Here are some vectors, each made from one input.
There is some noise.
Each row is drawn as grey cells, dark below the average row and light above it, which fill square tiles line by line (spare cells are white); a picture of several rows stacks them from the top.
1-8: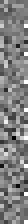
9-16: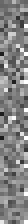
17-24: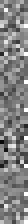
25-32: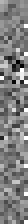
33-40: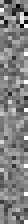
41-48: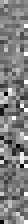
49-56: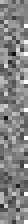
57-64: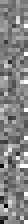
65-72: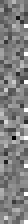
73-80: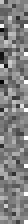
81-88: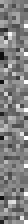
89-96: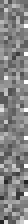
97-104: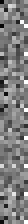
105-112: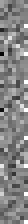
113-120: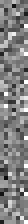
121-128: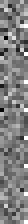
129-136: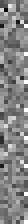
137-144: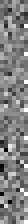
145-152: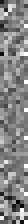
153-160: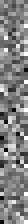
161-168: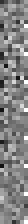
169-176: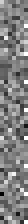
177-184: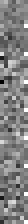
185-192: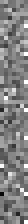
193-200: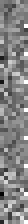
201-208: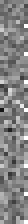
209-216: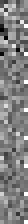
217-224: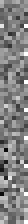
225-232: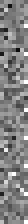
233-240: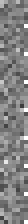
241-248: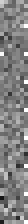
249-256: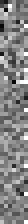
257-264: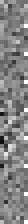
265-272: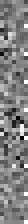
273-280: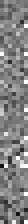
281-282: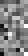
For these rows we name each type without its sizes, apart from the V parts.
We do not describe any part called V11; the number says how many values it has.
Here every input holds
a list of items, each a label and a value of V11.
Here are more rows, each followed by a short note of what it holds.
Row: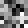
the empty list
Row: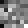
a list of one item
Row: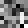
the empty list
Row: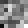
a list of one item
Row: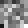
a list of one item
